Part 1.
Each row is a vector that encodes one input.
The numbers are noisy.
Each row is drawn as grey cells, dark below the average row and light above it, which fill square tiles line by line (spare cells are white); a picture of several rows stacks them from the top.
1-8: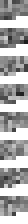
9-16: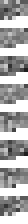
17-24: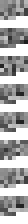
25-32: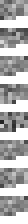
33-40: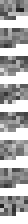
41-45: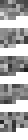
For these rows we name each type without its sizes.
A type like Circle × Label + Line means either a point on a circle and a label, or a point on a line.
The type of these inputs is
Label.
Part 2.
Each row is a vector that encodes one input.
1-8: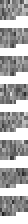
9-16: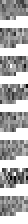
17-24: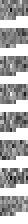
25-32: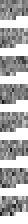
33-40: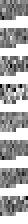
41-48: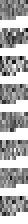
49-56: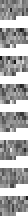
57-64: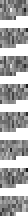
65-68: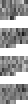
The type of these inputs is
Label7.
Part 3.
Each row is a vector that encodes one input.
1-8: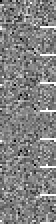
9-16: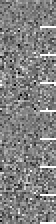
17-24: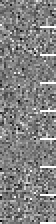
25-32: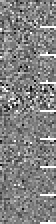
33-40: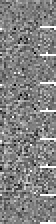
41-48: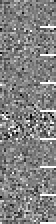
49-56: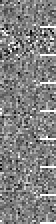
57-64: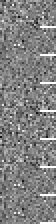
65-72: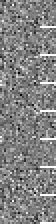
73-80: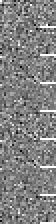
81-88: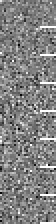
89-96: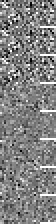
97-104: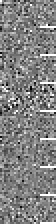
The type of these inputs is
Line4 × Line4 + Unit.
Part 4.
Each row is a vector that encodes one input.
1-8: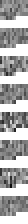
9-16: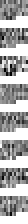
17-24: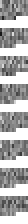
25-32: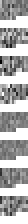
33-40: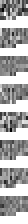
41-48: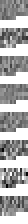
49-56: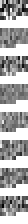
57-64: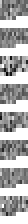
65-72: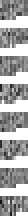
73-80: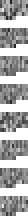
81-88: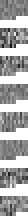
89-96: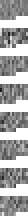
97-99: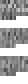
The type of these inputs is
Label9.
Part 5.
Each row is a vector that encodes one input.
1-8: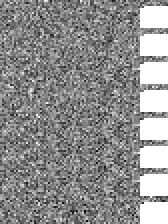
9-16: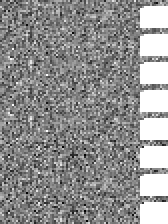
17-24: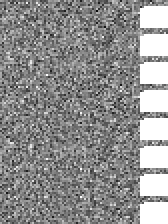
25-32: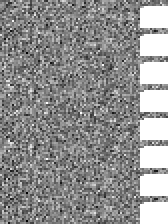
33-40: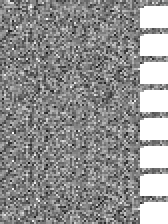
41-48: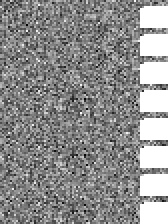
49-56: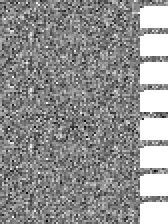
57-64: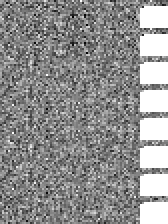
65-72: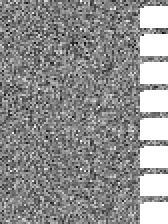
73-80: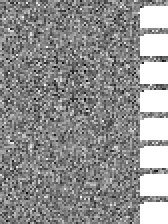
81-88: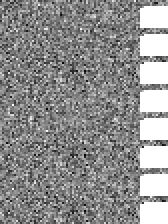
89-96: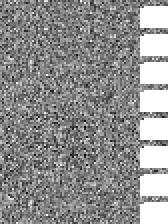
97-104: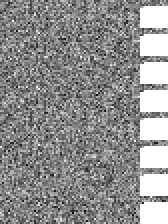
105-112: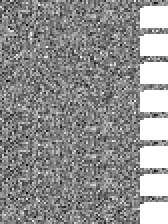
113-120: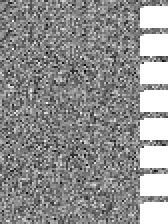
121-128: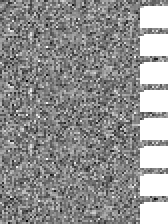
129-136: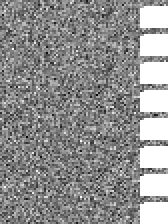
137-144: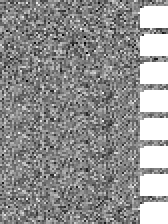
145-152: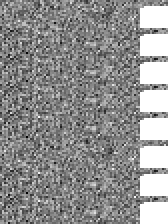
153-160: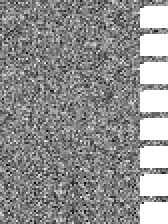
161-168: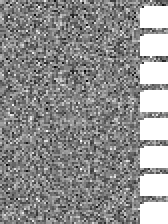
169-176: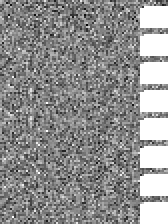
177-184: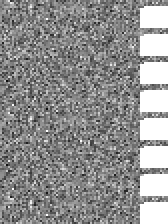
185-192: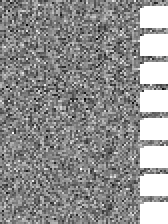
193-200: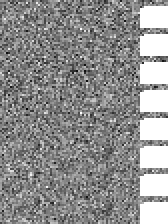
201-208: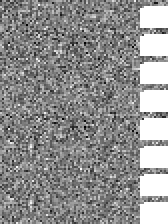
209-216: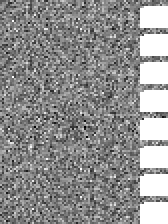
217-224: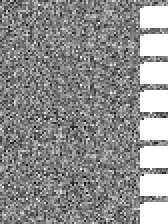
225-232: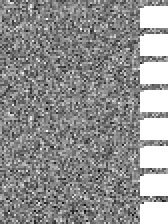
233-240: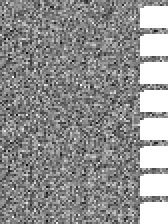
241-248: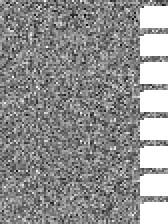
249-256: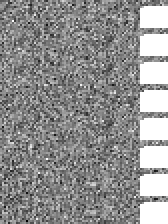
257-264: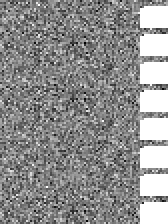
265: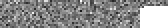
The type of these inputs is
Line7.
